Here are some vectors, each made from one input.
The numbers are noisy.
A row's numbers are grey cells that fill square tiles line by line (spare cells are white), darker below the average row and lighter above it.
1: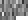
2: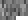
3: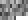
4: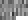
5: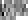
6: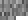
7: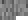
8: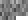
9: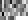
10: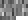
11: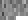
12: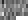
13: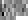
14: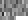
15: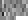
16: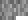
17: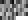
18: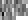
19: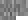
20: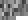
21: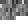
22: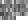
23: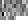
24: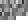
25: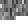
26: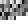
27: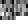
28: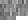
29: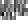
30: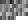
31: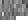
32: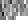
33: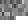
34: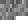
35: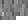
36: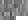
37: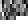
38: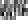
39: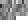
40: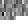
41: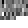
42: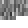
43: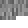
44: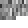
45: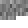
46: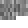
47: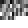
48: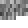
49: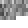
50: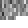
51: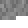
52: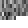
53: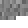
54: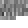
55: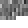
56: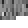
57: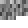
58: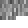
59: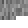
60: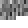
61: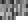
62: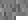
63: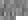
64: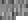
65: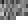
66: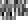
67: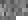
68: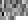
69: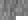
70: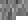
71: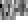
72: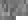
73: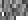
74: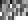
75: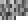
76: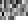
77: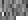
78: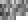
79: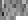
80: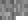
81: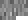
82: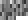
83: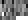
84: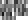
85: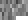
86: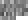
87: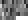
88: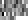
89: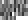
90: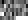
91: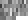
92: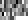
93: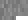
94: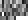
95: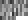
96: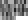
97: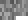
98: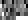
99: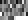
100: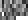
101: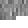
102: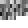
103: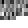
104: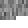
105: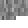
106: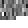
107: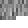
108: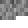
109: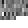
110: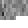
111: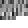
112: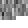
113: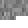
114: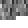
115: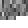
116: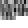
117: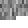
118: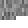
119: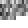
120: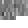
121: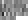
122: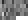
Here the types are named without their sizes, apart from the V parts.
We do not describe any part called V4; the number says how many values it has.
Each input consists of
a list of items, each a true/false value and a value of V4.
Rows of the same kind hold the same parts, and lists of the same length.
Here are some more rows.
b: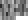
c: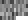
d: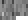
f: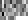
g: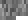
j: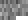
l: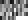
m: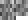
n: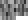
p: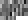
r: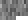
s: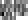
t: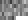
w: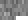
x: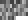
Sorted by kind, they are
b, n
c, d, f, l, p, r, w, x
g, m, s, t
j

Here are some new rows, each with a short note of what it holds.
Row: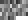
a list of one item
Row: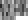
the empty list
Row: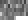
the empty list
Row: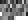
the empty list
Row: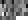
a list of two items
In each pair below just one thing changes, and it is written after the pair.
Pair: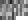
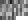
the true/false value in item 1 of the list
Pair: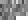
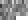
the value of V4 in item 1 of the list
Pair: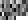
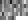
the true/false value in item 1 of the list
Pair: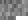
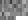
the value of V4 in item 1 of the list
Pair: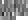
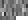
the true/false value in item 1 of the list
